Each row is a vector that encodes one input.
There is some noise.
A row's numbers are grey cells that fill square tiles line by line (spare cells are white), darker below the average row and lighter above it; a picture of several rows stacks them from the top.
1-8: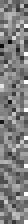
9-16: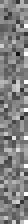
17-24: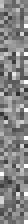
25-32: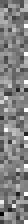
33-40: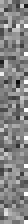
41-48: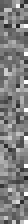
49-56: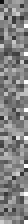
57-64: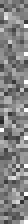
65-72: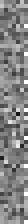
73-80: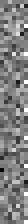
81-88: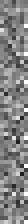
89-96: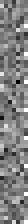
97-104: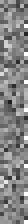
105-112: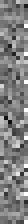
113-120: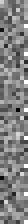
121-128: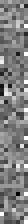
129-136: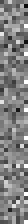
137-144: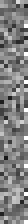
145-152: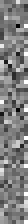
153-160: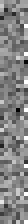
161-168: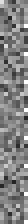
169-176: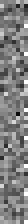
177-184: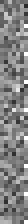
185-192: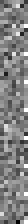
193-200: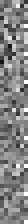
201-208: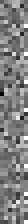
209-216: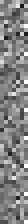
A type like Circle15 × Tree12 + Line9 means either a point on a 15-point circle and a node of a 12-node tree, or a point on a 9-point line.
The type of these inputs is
Label9 × Label9 × (Line5 + Tree11).
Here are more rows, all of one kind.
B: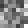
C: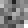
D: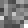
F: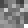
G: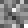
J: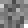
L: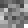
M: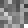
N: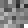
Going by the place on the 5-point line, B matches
G, L and N.
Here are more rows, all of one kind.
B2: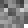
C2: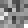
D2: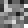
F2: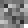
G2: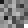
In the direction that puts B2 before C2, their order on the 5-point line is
B2, D2, F2, C2, G2.
